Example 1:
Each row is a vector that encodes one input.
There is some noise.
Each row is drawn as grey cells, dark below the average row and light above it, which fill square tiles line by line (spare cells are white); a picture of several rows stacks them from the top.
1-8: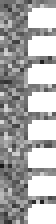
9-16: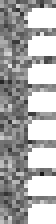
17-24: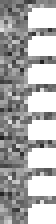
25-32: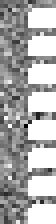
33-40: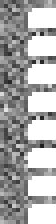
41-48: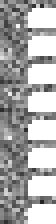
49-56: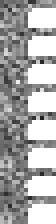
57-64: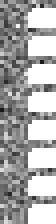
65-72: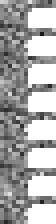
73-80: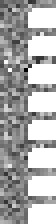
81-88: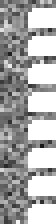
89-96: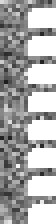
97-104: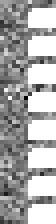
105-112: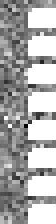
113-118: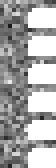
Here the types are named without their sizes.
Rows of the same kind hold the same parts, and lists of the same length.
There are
4 kinds of row.
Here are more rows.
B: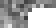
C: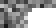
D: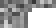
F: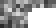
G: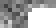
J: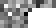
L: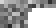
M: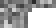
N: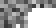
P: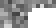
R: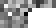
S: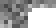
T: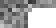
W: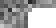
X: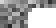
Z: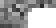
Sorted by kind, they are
B, D, G, M, P, S, T, W
C, F, Z
J, R
L, N, X

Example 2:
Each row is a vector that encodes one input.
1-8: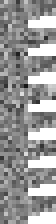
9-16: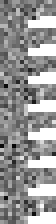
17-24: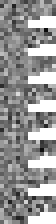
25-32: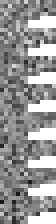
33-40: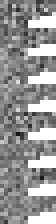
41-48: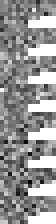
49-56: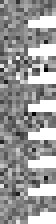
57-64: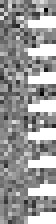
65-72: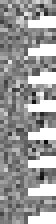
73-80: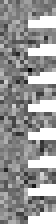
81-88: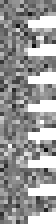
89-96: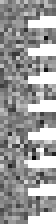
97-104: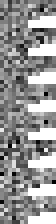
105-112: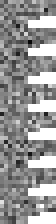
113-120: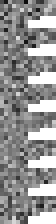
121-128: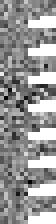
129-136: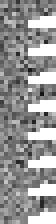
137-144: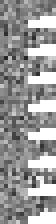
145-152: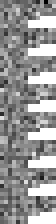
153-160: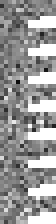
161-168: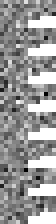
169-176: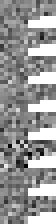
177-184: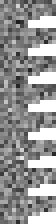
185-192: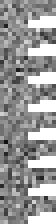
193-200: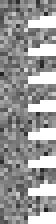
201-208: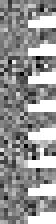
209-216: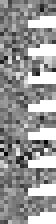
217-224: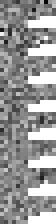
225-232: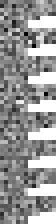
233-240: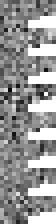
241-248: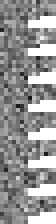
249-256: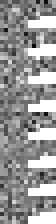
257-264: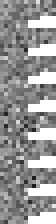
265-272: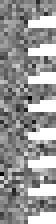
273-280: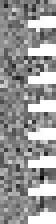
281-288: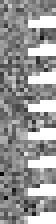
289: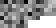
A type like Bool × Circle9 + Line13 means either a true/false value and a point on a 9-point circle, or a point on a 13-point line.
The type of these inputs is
Bool × Bool × Bool + Circle6 + Tree10 + Unit.
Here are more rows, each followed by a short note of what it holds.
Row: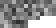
a point on a 6-point circle
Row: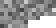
three true/false values
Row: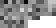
a fixed value
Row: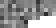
three true/false values
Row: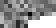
a point on a 6-point circle
